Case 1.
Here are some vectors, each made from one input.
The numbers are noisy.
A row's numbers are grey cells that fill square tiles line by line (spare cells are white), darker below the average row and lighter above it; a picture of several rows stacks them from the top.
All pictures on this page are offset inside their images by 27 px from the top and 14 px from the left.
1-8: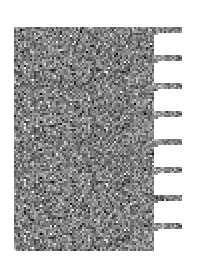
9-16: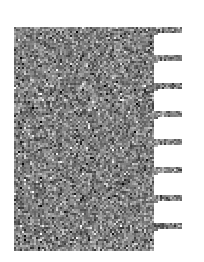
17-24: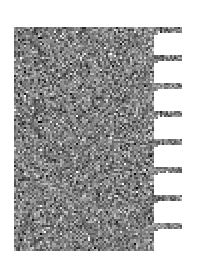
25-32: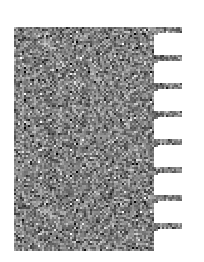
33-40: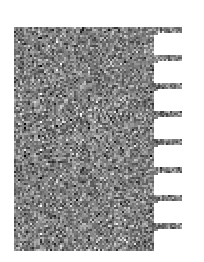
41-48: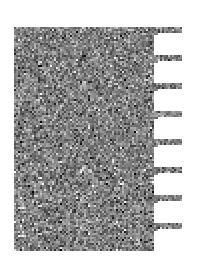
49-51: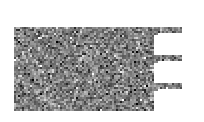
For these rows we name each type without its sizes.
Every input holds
a node of a tree and a true/false value.
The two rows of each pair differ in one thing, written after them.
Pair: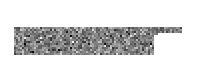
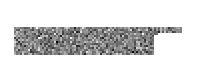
the node of the tree
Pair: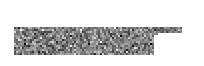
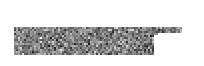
the node of the tree
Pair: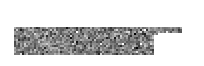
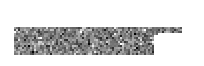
the true/false value
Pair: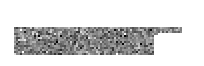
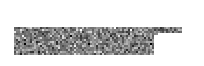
the node of the tree
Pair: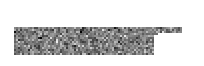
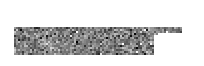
the node of the tree
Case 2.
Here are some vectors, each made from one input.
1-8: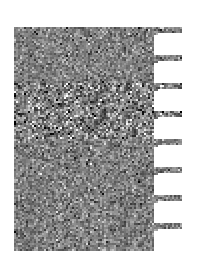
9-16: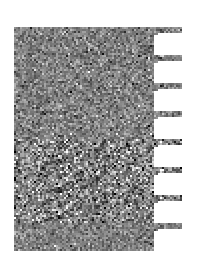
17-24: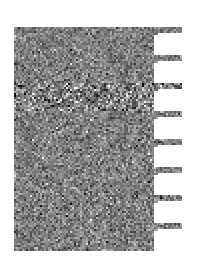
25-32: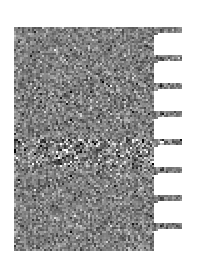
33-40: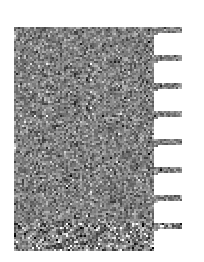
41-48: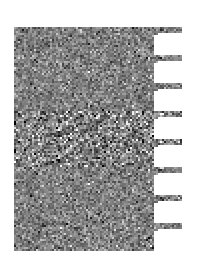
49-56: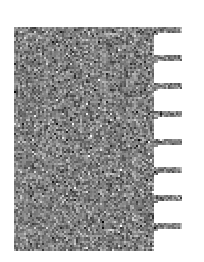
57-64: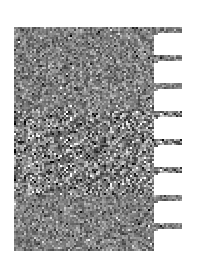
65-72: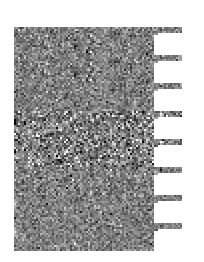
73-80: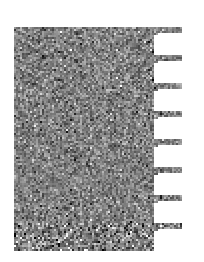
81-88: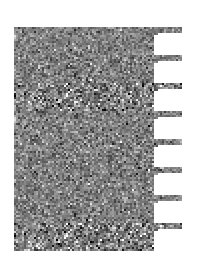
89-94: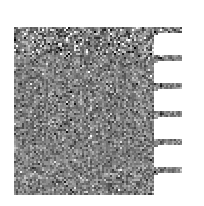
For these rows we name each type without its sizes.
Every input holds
a node of a tree and a true/false value.
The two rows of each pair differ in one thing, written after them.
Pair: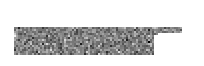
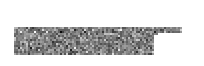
the node of the tree
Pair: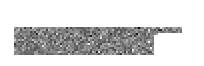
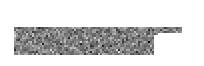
the node of the tree
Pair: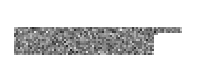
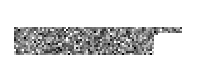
the true/false value
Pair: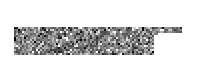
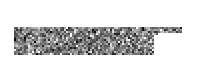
the node of the tree
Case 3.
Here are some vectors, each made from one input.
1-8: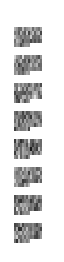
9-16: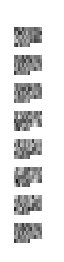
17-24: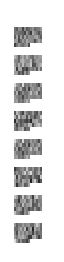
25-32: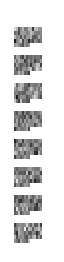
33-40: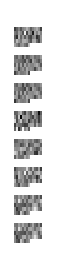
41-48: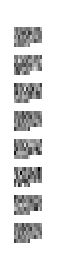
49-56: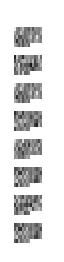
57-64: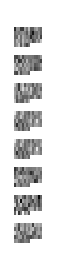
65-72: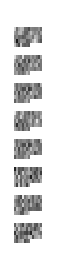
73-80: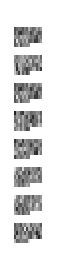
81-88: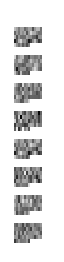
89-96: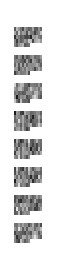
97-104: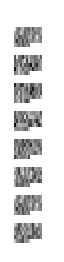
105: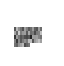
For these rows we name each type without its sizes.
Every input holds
a list of points on a circle.
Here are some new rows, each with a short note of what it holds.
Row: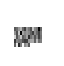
the empty list
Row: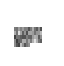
a list of one item
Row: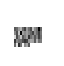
the empty list
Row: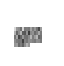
a list of one item
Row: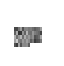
a list of two items
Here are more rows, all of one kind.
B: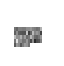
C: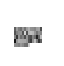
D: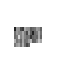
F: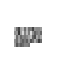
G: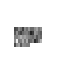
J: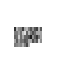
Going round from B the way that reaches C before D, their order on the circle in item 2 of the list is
B, C, G, D, J, F.
